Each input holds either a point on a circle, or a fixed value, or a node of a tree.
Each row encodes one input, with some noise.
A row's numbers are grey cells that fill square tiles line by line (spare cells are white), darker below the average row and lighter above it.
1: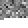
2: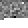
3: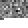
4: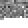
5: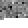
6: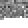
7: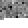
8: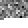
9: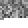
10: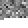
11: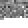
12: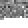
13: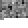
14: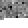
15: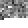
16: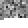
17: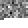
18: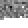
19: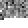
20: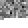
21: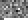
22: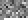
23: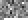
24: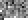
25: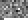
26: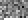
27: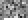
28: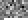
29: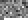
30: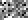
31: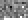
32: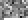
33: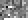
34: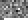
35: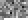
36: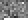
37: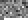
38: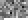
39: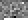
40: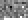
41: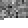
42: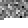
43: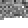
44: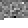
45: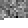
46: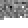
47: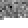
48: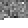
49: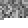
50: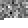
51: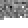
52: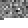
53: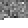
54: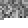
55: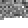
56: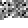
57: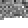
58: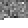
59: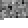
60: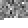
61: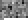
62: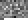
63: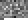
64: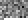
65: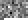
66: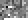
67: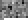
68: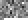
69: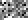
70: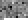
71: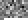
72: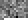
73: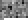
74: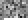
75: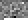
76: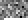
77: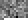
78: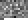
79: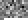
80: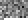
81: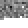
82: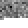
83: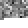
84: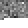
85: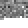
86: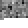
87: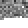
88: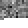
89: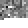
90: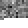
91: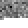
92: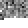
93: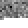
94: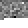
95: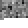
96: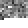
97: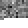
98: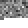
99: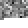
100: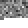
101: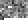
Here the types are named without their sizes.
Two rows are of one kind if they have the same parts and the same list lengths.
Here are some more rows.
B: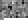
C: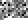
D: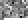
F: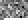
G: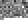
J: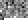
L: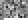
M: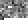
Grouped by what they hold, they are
B, G
C
D, F, J, L, M

